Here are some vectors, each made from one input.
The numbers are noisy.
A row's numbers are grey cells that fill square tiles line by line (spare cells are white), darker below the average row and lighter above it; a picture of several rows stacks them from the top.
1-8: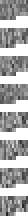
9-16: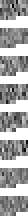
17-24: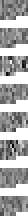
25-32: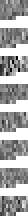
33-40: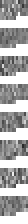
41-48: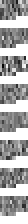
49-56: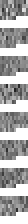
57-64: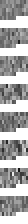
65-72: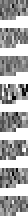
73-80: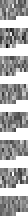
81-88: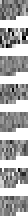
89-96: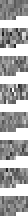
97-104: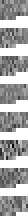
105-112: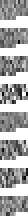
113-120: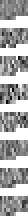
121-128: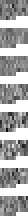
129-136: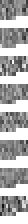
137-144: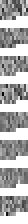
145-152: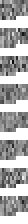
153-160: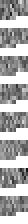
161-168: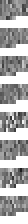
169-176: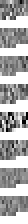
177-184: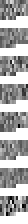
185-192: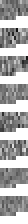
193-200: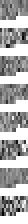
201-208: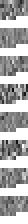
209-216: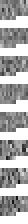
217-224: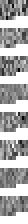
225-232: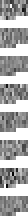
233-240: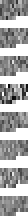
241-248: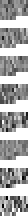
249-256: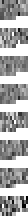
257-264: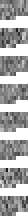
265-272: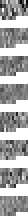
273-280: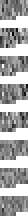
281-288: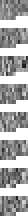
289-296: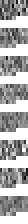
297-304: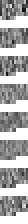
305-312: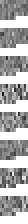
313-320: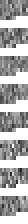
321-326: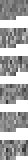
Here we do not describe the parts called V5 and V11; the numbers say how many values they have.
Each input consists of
either a point on a 9-point circle, or a point on a 10-point circle, or a fixed value, or four true/false values, or a value of V5 and a value of V11.
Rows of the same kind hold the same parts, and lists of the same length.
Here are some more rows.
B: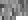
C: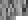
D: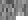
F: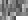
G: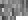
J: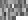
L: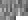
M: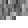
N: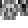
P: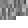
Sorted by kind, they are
B, G
C, D, L
F, M, N
J
P

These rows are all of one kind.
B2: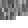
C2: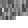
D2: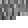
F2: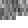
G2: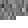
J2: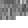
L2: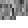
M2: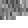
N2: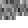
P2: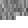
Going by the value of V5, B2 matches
D2, J2 and M2.
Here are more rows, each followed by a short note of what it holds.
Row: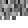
a point on a 9-point circle
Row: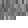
a value of V5 and a value of V11
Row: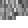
four true/false values
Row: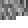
a point on a 10-point circle
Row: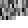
a value of V5 and a value of V11
